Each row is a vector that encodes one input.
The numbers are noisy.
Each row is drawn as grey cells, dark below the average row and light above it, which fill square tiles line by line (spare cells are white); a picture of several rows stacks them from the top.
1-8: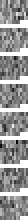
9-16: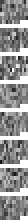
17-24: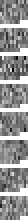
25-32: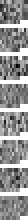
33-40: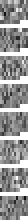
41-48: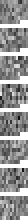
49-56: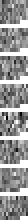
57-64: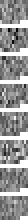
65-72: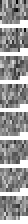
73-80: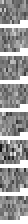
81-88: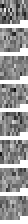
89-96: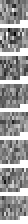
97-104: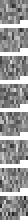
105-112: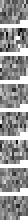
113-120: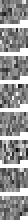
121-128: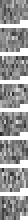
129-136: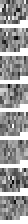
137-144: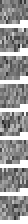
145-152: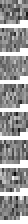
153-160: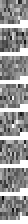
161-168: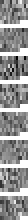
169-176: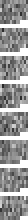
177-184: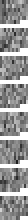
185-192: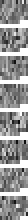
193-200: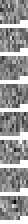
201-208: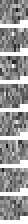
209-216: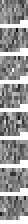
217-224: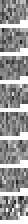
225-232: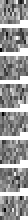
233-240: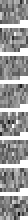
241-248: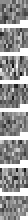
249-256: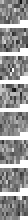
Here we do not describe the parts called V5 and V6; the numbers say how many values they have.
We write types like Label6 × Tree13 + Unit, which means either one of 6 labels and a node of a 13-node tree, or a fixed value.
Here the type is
Bool × (Line7 + V5) × V6.
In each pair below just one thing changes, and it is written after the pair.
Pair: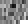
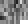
the true/false value
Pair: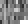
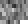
the value of V5
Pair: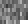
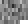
the value of V5
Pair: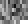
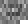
the value of V6
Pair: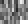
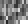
the value of V6
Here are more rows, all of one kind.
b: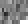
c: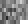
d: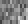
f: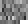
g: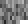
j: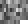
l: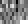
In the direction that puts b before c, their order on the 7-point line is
l, g, d, f, b, j, c.
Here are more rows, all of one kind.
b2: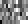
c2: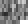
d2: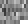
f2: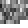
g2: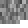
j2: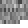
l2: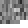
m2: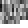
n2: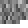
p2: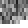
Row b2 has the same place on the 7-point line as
d2, g2, j2 and m2.
